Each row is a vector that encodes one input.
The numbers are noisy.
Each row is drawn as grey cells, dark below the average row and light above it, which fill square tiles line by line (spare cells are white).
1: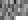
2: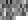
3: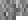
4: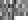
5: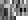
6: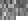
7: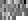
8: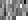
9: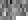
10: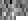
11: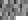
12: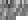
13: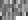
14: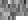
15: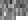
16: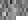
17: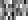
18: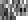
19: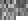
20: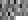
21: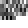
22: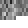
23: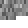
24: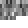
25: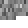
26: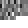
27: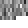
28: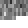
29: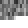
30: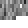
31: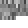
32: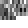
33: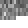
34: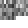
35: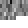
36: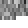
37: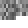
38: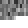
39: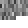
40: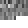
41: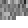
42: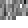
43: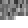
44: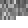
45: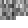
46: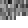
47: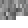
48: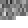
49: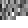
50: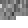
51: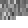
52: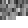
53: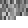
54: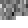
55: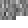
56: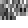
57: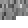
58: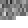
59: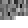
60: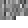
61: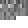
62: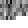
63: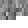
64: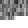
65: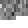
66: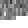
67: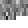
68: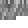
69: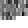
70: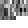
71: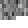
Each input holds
a list of up to two points on a 5-point line.
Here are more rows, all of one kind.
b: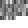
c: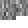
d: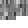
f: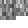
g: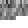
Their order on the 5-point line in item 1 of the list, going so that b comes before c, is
b, f, c, d, g.
